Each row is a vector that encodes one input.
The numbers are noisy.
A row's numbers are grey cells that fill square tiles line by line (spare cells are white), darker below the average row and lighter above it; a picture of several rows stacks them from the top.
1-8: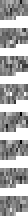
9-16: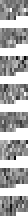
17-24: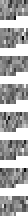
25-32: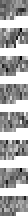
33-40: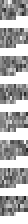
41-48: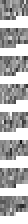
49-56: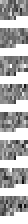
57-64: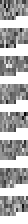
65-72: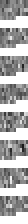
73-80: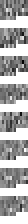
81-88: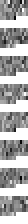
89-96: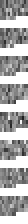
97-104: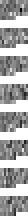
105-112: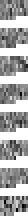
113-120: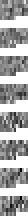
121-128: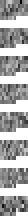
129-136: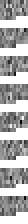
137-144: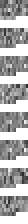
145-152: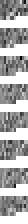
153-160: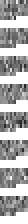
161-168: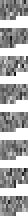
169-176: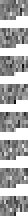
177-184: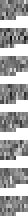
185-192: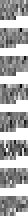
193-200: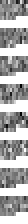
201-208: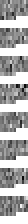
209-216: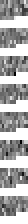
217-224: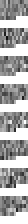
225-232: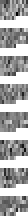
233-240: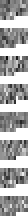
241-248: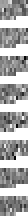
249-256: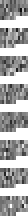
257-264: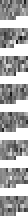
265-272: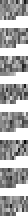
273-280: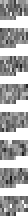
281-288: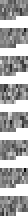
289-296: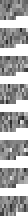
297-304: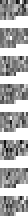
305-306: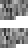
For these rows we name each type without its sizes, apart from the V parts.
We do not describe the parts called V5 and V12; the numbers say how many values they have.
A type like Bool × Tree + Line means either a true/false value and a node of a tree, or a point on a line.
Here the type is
(Bool × V5 + V12) × Tree + Label.
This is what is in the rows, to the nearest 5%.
About 20% of them hold a label. The rest hold a node of a tree, together with either a true/false value and a value of V5, or a value of V12.
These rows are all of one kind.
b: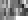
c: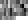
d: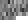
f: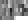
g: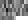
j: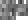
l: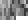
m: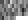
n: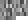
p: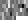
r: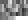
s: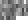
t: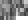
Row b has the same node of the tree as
c, l and r.
